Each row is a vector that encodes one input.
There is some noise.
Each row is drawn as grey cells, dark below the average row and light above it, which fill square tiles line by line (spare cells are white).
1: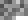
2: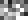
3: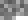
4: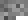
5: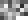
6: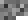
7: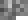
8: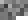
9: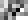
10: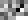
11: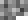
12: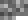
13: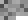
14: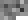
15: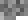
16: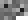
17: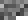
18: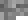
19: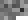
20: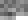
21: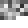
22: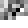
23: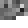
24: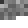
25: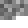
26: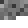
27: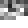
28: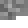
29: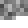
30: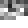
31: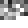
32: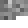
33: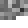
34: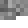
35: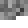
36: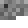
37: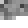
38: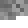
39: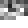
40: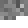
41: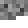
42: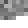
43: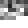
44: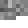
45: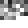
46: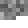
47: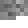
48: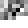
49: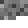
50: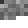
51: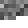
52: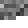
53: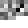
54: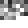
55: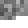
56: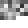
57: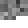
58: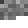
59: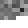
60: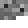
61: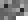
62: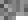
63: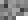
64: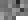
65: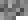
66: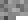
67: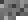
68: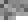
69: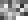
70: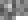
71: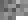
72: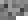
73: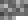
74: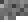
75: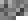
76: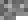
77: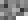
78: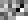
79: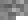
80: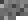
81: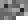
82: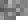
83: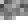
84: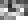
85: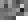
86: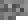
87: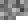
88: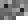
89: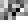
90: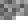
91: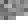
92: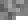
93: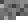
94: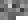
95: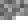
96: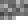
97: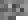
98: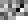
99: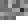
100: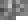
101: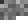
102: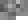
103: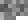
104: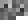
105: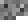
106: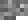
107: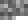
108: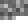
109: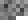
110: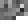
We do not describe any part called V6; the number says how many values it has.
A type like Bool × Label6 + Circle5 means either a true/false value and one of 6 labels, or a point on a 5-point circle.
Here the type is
Line4 × List2(V6) + Line5.
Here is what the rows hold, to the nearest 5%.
About 80% of them hold a point on a 4-point line, together with a list of up to two values of V6. The rest hold a point on a 5-point line.
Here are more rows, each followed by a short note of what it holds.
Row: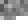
a point on a 4-point line, together with a list of one item
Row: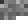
a point on a 4-point line, together with the empty list
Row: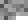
a point on a 4-point line, together with a list of two items
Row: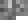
a point on a 4-point line, together with a list of one item
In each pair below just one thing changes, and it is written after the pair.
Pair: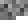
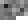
the value of V6 in item 1 of the list
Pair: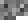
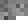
the place on the 4-point line
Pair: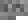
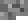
the value of V6 in item 1 of the list
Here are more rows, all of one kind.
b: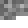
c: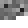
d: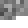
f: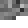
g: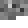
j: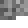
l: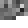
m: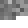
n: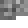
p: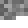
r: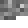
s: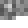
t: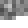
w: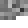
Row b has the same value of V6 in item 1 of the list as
f, l, p and r.
